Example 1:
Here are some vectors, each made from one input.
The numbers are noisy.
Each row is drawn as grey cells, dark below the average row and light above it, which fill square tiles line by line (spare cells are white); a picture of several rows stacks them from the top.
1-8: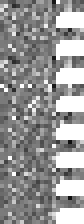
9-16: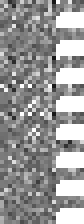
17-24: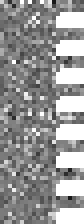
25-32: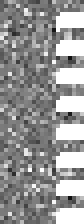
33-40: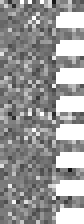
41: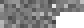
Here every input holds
either a point on a 5-point line, or three true/false values.
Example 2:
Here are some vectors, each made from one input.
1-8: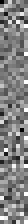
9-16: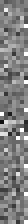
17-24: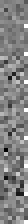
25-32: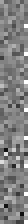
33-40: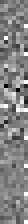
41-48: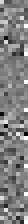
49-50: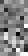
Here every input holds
a point on a 5-point line, together with either a point on a 6-point circle, or a fixed value.
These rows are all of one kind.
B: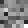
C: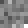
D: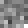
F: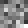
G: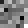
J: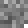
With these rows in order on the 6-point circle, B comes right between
F and J.
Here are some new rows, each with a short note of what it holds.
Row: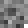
a point on a 5-point line
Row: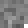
a point on a 5-point line
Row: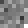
a point on a 6-point circle and a point on a 5-point line
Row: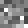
a point on a 5-point line
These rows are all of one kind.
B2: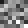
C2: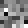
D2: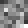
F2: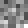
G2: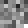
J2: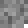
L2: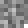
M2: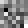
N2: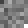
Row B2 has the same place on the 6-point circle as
J2 and L2.
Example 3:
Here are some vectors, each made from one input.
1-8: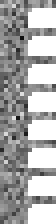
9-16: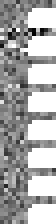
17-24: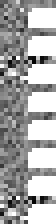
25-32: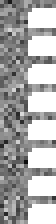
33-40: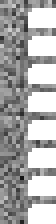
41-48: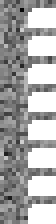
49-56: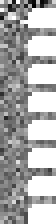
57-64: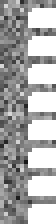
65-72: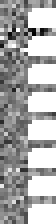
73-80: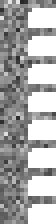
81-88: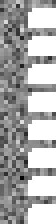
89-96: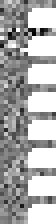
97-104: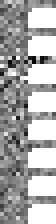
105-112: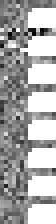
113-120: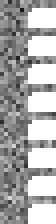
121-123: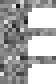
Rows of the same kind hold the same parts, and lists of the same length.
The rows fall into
3 kinds.
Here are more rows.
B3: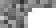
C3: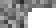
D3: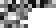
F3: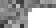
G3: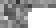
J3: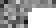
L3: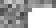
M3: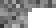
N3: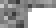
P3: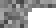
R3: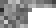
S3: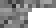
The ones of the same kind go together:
B3, C3, F3, G3, M3, N3, P3, S3
D3
J3, L3, R3

